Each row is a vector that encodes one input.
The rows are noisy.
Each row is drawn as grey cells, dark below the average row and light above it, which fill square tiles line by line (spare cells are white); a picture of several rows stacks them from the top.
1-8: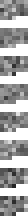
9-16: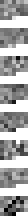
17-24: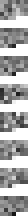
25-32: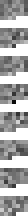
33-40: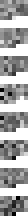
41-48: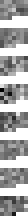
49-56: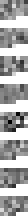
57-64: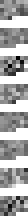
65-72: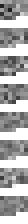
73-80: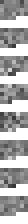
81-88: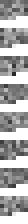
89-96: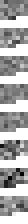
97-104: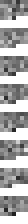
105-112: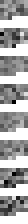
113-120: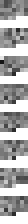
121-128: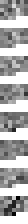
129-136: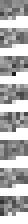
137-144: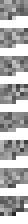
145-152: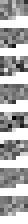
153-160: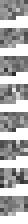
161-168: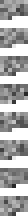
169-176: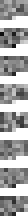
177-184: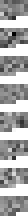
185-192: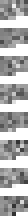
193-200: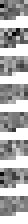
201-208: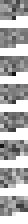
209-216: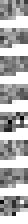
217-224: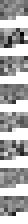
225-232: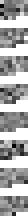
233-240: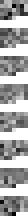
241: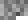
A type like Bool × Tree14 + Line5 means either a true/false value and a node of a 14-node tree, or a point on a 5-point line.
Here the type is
(Bool × Bool × Bool + Unit) × Line5.
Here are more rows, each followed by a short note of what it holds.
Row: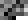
a point on a 5-point line and three true/false values
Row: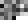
a point on a 5-point line and three true/false values
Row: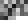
a point on a 5-point line and three true/false values
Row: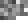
a point on a 5-point line and three true/false values
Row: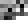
a point on a 5-point line and three true/false values
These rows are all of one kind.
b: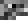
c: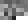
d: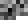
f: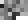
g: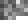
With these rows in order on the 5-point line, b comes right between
d and g.
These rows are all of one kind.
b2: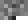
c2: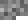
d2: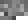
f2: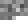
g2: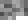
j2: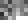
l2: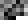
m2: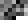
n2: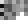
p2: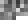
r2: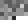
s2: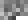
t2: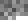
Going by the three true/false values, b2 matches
d2, l2 and m2.
